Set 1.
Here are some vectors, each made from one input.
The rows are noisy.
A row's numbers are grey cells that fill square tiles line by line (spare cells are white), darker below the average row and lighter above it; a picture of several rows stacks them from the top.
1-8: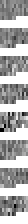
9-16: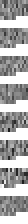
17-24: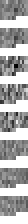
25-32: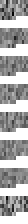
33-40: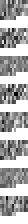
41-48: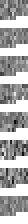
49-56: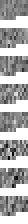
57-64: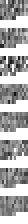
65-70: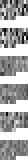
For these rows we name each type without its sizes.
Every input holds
three true/false values.
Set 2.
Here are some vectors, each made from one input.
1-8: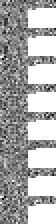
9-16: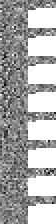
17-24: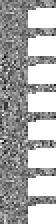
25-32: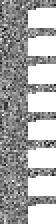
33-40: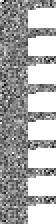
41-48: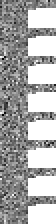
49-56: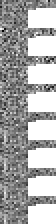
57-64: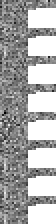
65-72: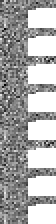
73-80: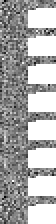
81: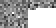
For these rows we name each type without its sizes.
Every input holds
a node of a tree.
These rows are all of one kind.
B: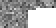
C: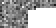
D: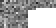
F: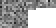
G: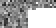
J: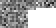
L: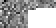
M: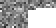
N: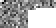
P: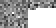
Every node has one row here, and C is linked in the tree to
D and F.
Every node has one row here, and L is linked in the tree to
M and N.
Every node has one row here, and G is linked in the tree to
J and P.
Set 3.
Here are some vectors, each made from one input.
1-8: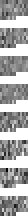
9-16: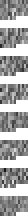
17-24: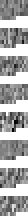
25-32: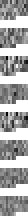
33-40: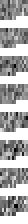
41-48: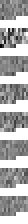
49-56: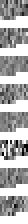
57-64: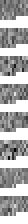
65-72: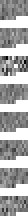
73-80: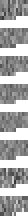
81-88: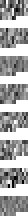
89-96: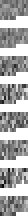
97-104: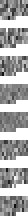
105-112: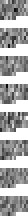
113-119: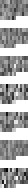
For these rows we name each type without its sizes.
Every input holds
a label.
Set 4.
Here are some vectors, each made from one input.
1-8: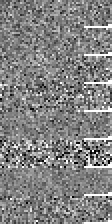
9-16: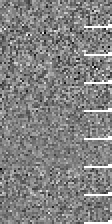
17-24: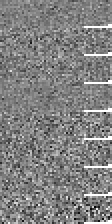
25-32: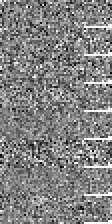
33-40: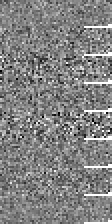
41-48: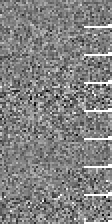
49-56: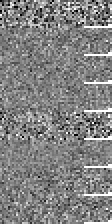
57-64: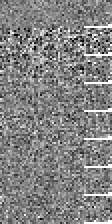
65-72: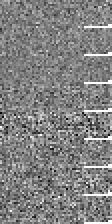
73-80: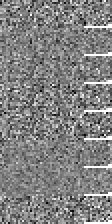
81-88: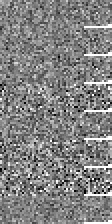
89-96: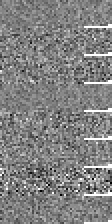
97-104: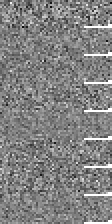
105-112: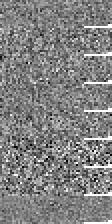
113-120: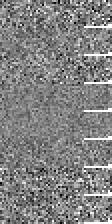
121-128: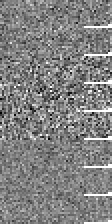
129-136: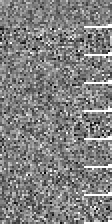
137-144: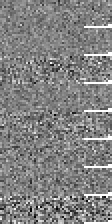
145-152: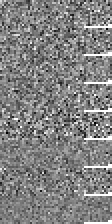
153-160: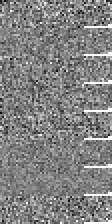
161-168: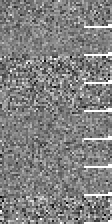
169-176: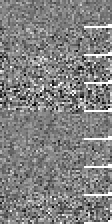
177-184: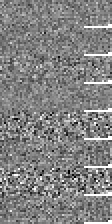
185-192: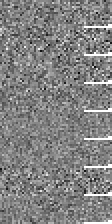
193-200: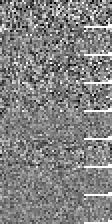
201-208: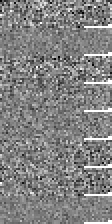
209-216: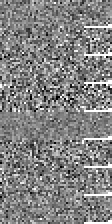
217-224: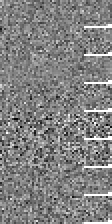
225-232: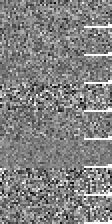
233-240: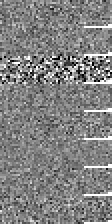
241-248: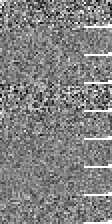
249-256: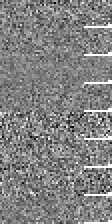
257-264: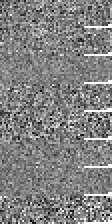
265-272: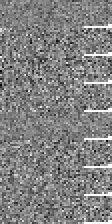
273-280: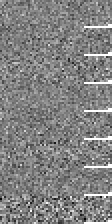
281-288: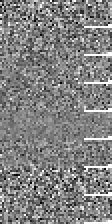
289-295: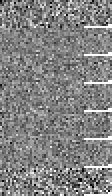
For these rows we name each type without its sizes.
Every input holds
a label.
